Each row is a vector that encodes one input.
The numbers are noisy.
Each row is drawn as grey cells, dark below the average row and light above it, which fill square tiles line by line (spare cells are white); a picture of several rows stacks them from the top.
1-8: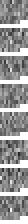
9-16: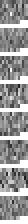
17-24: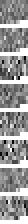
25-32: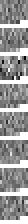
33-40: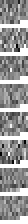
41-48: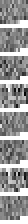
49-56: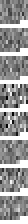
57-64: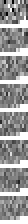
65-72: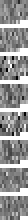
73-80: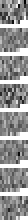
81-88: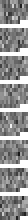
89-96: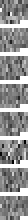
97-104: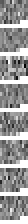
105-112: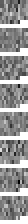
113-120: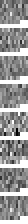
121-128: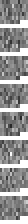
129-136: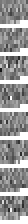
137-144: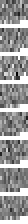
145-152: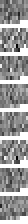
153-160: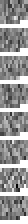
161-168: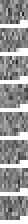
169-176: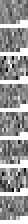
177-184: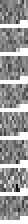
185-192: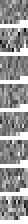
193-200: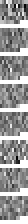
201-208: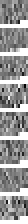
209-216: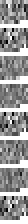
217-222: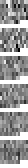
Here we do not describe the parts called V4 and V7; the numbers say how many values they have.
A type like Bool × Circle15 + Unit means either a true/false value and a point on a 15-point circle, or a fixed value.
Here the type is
Bool × (Line9 + Tree8 × V7) + V4.
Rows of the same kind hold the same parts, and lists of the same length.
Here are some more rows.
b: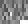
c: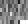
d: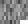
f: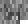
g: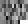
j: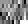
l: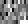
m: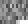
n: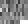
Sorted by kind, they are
b, c, f, g, n
d, m
j, l

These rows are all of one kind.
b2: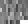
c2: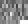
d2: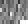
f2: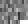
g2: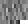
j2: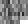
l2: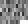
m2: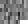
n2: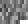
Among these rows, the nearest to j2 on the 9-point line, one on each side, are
g2 and m2.
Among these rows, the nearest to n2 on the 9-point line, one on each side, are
f2 and m2.
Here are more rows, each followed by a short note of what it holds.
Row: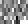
a value of V4
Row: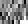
a value of V4
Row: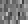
a point on a 9-point line and a true/false value
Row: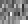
a point on a 9-point line and a true/false value
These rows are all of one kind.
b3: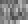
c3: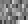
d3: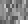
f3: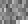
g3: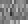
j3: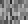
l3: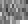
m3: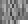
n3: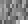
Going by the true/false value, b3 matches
g3, l3 and m3.
